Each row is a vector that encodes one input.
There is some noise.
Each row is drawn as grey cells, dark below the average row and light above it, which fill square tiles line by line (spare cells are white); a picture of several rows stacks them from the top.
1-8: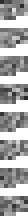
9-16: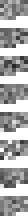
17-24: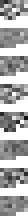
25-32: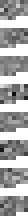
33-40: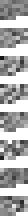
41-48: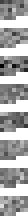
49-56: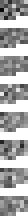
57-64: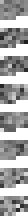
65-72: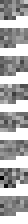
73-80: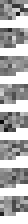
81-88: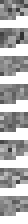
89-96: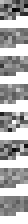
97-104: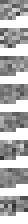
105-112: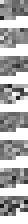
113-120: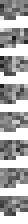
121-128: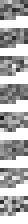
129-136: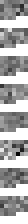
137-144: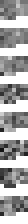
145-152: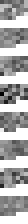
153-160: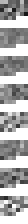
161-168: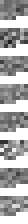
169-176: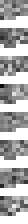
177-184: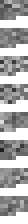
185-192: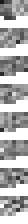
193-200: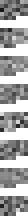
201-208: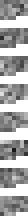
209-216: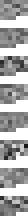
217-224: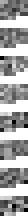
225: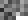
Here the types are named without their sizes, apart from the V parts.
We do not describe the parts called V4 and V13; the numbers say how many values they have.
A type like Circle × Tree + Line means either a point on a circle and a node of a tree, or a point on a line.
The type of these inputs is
(Bool × Bool × Bool × Bool + Line) × V4 × V13.
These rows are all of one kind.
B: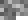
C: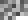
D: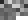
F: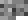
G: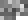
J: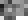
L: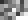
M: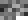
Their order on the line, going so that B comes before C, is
G, F, J, B, M, C, L, D.
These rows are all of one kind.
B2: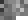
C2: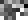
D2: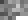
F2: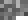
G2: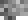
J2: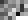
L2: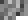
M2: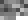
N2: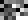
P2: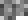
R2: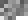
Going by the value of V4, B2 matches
M2 and P2.
